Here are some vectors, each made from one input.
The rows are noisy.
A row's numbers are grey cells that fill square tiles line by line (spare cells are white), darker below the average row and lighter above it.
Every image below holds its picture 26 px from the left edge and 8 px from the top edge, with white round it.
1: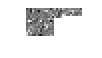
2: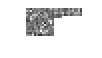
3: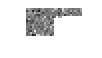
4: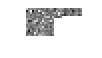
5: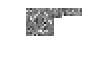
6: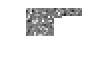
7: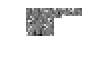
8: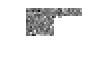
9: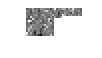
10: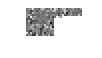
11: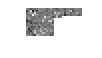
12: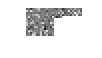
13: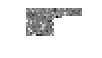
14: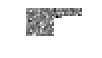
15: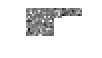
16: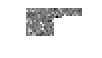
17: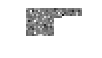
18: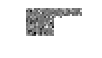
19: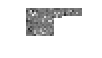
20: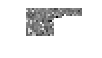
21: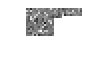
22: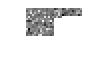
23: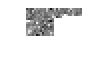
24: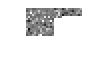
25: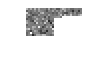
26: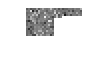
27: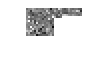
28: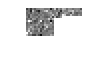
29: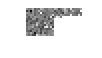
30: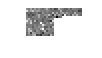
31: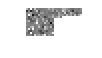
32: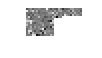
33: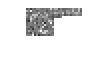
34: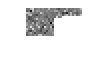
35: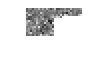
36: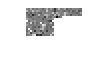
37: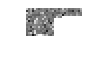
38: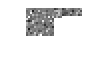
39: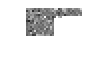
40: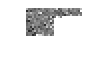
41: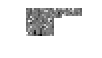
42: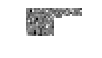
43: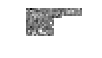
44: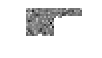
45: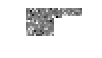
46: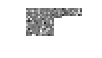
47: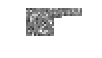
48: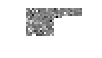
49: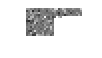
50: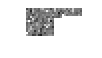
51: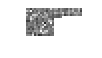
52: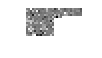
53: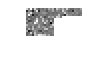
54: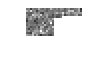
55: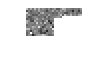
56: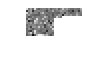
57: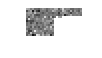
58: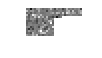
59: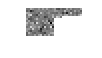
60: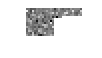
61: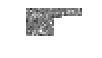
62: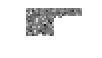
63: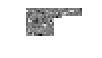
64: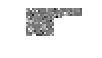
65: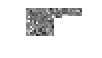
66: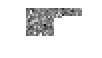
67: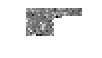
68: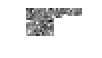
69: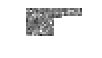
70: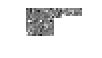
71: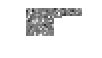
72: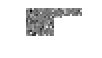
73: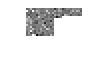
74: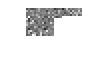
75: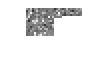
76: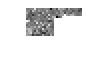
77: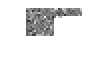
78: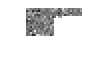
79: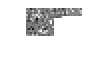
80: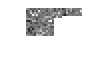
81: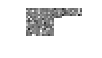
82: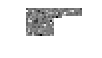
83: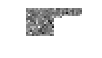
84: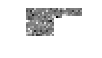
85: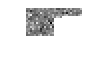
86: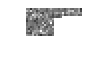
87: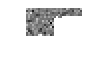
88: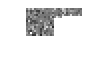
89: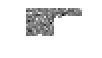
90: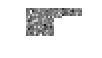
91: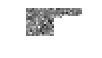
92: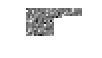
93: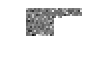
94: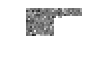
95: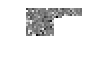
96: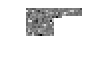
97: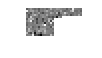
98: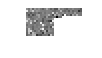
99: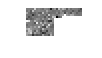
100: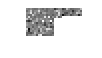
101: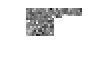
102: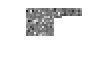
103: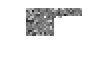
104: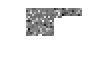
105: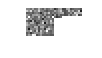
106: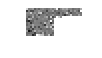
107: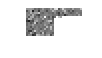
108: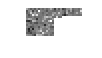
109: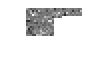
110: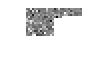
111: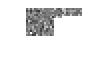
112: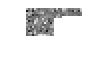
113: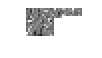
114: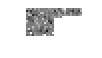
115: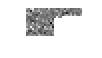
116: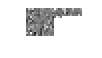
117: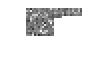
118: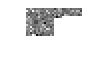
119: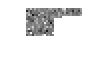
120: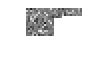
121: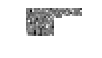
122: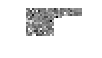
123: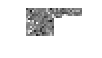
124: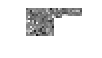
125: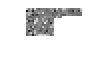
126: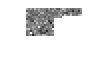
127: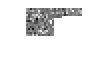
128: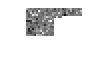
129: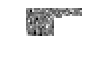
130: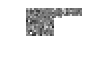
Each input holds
a point on a 6-point circle, together with either a point on a 5-point line, or a point on a 6-point line.
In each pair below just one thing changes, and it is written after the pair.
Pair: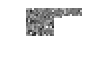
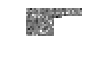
the place on the 6-point circle
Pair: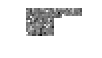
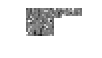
the place on the 5-point line
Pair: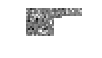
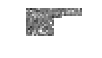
the place on the 5-point line
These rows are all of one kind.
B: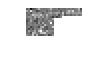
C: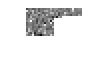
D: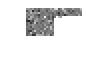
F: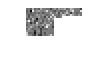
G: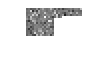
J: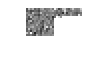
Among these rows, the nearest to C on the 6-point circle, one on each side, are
B and F.
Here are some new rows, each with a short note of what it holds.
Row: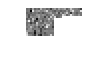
a point on a 6-point circle and a point on a 5-point line
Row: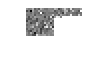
a point on a 6-point circle and a point on a 5-point line
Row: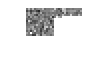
a point on a 6-point circle and a point on a 5-point line
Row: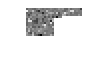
a point on a 6-point circle and a point on a 5-point line
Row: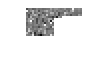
a point on a 6-point circle and a point on a 5-point line
